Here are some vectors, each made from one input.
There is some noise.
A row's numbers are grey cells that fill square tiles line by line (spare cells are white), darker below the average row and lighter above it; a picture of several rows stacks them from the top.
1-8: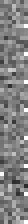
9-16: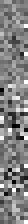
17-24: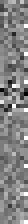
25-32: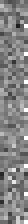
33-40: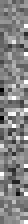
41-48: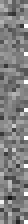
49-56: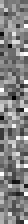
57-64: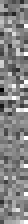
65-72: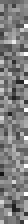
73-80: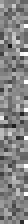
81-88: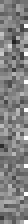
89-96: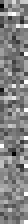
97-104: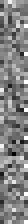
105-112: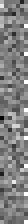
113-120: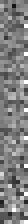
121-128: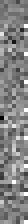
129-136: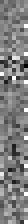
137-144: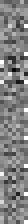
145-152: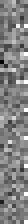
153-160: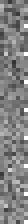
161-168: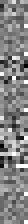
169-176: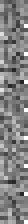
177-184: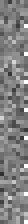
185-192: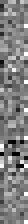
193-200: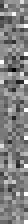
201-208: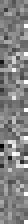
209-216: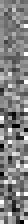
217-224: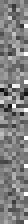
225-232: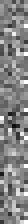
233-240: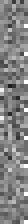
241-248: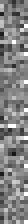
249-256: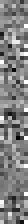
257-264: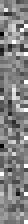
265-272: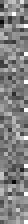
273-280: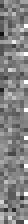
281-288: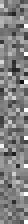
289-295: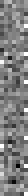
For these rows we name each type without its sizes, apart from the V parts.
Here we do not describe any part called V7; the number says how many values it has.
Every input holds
a list of items, each a label and a value of V7.
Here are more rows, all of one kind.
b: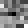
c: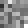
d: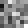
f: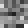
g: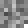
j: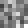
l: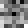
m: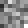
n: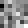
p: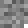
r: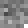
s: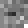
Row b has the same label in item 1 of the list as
n and s.
